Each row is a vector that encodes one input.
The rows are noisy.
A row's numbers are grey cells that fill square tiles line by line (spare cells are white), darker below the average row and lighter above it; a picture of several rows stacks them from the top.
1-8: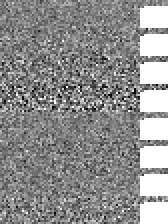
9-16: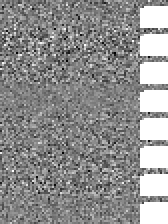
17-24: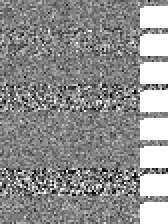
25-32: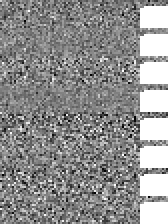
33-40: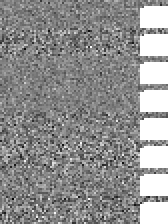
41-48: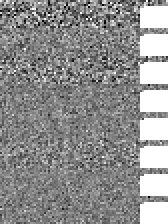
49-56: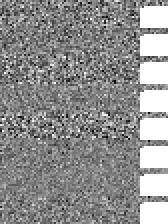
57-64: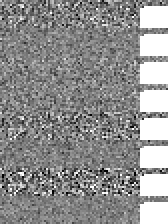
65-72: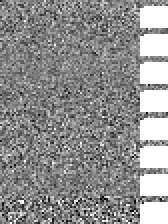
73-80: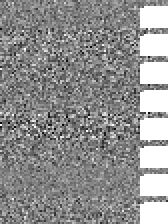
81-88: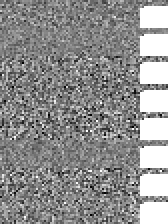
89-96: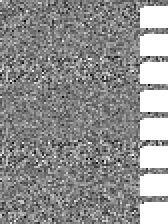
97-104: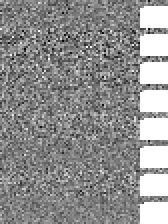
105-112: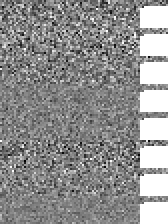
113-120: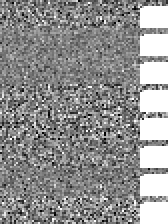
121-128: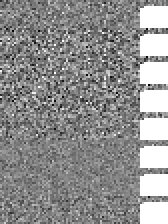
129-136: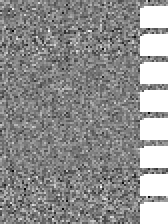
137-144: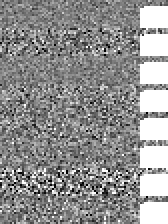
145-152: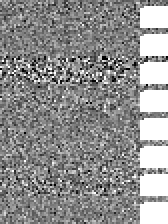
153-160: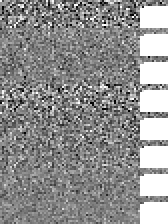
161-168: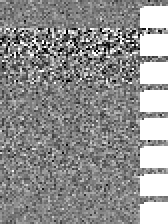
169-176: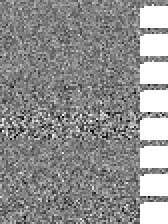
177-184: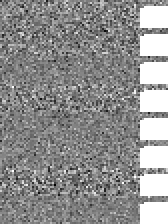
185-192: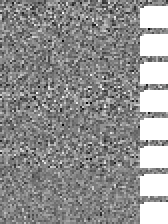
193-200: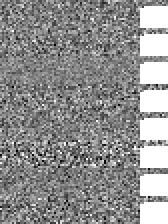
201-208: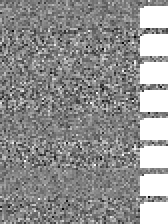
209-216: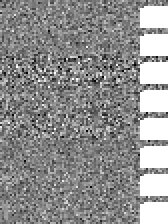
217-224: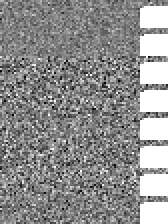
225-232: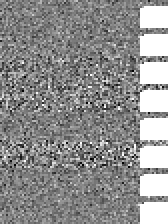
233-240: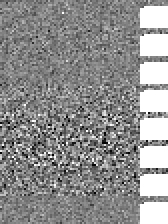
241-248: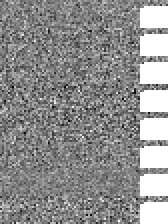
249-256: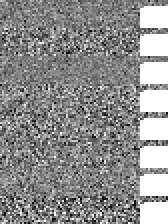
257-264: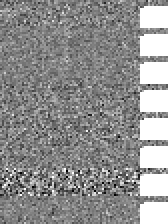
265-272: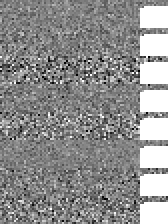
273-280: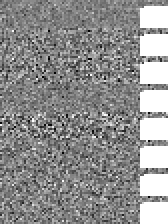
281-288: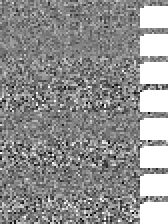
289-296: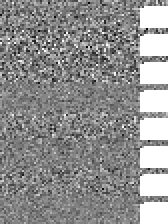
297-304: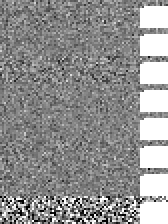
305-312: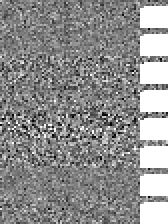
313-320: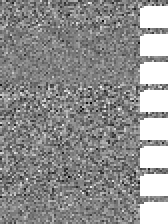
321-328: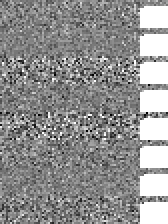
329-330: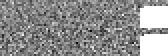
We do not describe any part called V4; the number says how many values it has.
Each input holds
a list of up to two items, each a point on a 12-point line and a value of V4.
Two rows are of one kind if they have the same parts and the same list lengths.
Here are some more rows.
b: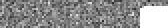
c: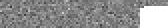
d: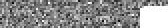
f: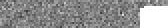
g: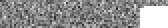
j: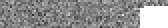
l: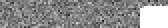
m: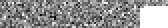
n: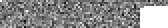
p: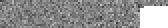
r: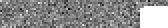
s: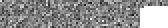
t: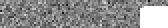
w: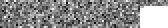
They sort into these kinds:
b, d, l, n, r, t
c, f, g, j, m, p, s
w

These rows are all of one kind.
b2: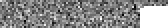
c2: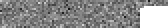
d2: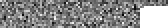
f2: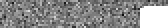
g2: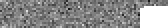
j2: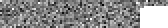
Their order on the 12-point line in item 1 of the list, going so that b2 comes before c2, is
b2, c2, g2, d2, j2, f2.
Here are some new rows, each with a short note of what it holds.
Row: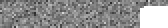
a list of two items
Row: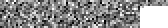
the empty list
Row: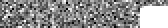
the empty list
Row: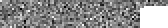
a list of one item
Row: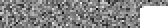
a list of one item
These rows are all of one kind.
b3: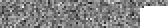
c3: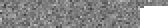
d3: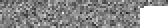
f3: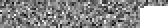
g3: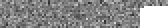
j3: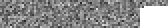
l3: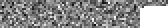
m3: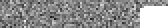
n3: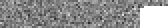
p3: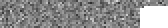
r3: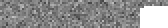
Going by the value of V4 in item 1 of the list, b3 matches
c3, f3 and j3.
